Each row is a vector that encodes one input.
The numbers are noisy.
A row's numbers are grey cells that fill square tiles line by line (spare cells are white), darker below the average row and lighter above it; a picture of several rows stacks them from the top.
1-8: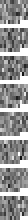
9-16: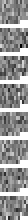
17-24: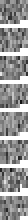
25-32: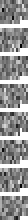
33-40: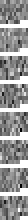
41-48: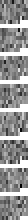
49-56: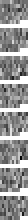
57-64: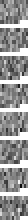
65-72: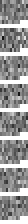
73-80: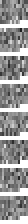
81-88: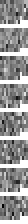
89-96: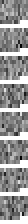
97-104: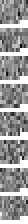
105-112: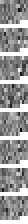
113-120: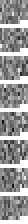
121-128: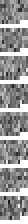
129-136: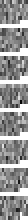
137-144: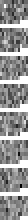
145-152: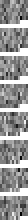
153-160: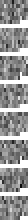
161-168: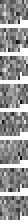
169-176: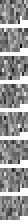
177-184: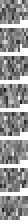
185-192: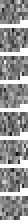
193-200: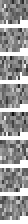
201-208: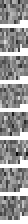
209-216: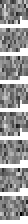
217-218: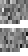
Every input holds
either two labels (each one of 5), or a point on a 6-point line.
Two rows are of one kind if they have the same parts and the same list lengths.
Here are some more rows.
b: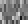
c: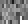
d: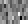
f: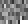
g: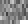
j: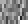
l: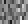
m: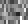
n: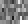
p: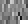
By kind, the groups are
b, d, g, j, p
c, f, l, m, n

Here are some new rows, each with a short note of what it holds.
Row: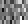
a point on a 6-point line
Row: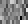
two labels (each one of 5)
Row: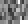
a point on a 6-point line
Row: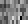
two labels (each one of 5)
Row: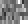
a point on a 6-point line
